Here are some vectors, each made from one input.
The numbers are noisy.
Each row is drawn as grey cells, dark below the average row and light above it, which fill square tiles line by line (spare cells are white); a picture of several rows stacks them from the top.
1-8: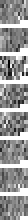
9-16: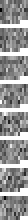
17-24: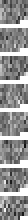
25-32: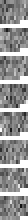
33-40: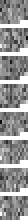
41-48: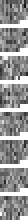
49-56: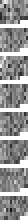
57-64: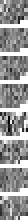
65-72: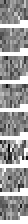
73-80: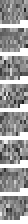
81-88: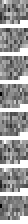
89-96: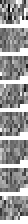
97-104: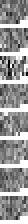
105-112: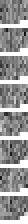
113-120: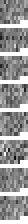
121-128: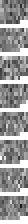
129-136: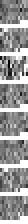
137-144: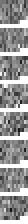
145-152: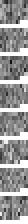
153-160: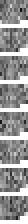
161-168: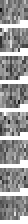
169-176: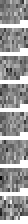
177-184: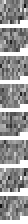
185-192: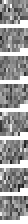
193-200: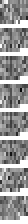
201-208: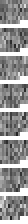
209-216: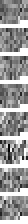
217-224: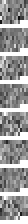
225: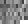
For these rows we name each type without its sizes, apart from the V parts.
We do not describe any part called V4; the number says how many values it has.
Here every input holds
a list of items, each either a point on a line, or a true/false value and a value of V4.
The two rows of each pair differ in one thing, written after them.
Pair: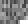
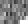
the place on the line in item 1 of the list
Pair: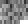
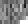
the place on the line in item 1 of the list
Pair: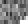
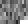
the value of V4 in item 2 of the list
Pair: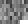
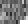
the place on the line in item 1 of the list
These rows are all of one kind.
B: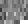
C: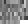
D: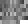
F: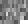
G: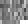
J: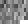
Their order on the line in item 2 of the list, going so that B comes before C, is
F, B, D, C, J, G.
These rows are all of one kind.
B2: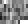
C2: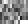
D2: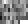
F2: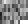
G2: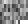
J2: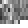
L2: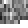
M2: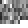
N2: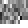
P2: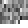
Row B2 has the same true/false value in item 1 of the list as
D2, J2, L2 and M2.
